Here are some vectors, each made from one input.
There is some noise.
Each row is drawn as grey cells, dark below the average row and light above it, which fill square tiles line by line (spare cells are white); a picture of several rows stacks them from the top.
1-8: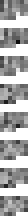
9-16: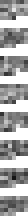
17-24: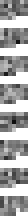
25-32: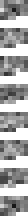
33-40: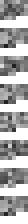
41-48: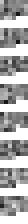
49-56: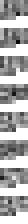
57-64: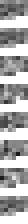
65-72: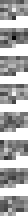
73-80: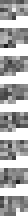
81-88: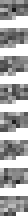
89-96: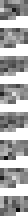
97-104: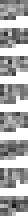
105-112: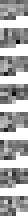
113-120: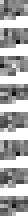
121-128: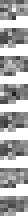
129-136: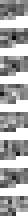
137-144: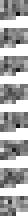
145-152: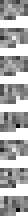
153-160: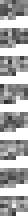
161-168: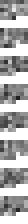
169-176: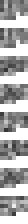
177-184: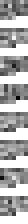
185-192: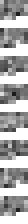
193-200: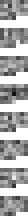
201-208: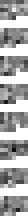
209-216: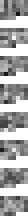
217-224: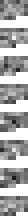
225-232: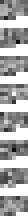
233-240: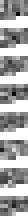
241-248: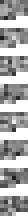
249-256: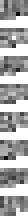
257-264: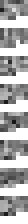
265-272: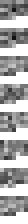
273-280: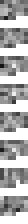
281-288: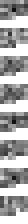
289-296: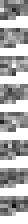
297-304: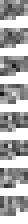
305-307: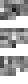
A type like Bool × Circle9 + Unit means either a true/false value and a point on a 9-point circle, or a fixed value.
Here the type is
Bool × Bool × Bool × Bool.
